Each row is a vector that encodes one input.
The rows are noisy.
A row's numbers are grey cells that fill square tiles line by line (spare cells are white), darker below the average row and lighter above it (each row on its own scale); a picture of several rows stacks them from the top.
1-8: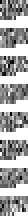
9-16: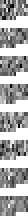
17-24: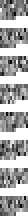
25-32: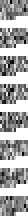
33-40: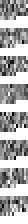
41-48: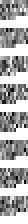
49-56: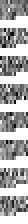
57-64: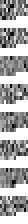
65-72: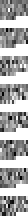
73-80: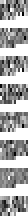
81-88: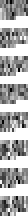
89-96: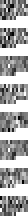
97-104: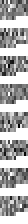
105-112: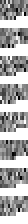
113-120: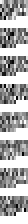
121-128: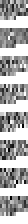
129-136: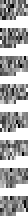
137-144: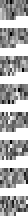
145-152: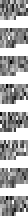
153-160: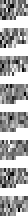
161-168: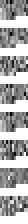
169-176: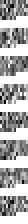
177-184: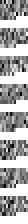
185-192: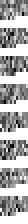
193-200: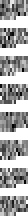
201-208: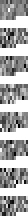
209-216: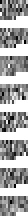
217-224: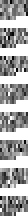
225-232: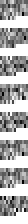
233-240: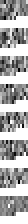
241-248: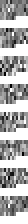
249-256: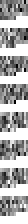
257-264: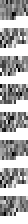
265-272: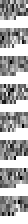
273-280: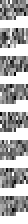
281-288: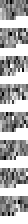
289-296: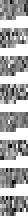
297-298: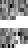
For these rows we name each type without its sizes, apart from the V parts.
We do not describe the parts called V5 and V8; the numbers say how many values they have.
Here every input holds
either a point on a circle and a true/false value, or a fixed value, or a value of V5 and a value of V8.
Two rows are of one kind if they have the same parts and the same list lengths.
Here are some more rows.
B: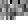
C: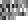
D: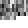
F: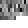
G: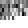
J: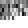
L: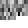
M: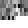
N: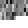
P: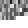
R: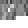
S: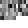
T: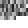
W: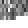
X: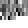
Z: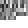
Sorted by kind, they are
B, N, P, R, W
C, D, F, G, J, L, S, T, X, Z
M

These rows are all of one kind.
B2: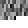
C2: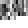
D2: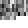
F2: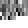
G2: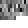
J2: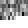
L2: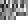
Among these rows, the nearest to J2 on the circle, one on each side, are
G2 and L2.
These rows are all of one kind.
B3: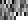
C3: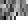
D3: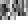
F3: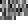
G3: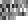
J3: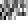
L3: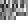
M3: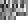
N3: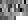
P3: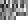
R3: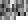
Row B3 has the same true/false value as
C3, F3 and N3.
